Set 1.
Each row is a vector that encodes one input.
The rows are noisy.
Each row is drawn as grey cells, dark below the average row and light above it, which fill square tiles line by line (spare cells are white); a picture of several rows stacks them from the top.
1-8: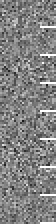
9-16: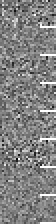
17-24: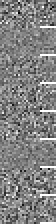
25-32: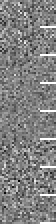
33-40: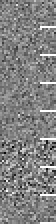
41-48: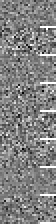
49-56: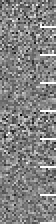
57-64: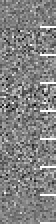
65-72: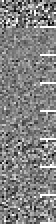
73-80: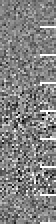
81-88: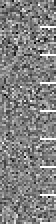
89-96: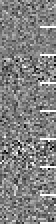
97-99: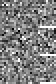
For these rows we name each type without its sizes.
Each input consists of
a list of points on a line.
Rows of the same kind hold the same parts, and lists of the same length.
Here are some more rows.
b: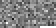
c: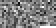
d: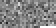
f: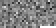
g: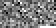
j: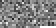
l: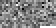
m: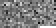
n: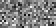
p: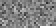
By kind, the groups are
b, j, l, n
c, p
d, f
g, m

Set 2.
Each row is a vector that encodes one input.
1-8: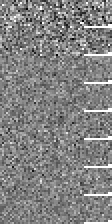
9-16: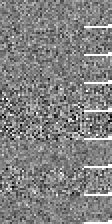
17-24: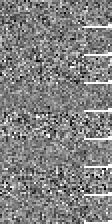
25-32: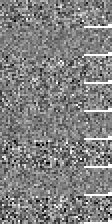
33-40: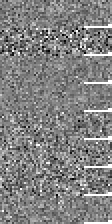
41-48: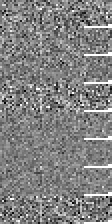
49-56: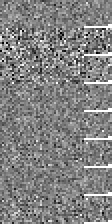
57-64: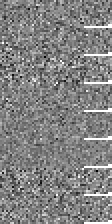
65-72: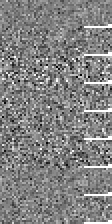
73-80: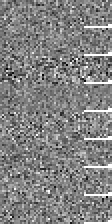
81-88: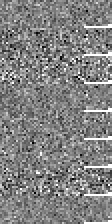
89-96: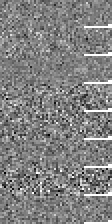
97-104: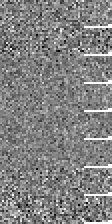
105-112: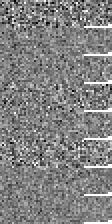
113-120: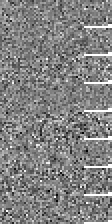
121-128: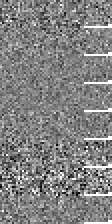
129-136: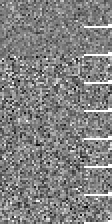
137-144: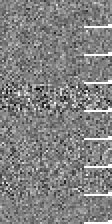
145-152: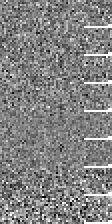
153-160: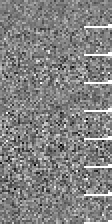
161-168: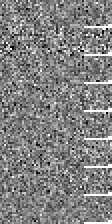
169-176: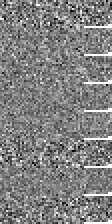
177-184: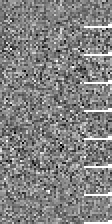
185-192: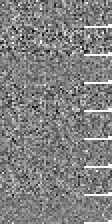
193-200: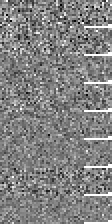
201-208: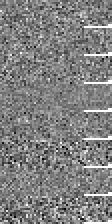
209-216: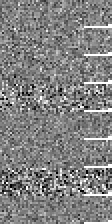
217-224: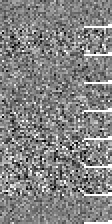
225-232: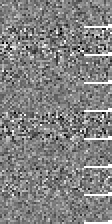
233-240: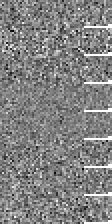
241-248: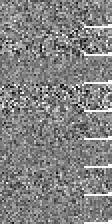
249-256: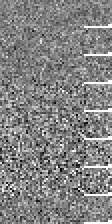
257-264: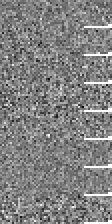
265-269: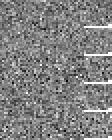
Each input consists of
either a node of a 17-node tree, or a list of up to two points on an 8-point line.
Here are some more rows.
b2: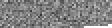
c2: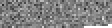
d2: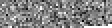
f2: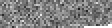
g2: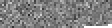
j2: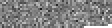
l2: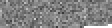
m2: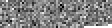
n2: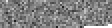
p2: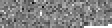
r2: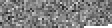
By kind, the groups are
b2, c2, j2, m2
d2, f2, g2
l2, n2, r2
p2

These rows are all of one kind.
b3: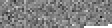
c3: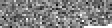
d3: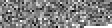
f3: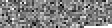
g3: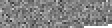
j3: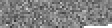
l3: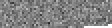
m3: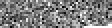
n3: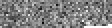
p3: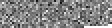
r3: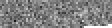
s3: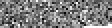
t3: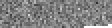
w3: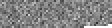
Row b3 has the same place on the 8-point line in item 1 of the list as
d3, n3 and w3.
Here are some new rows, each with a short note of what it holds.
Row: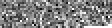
a list of one item
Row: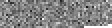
a list of two items
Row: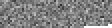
a list of one item
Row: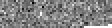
the empty list
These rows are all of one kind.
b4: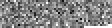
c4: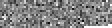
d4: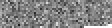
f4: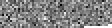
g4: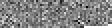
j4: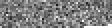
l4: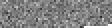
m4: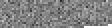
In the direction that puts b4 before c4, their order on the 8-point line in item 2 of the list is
f4, d4, b4, c4, l4, g4, j4, m4.
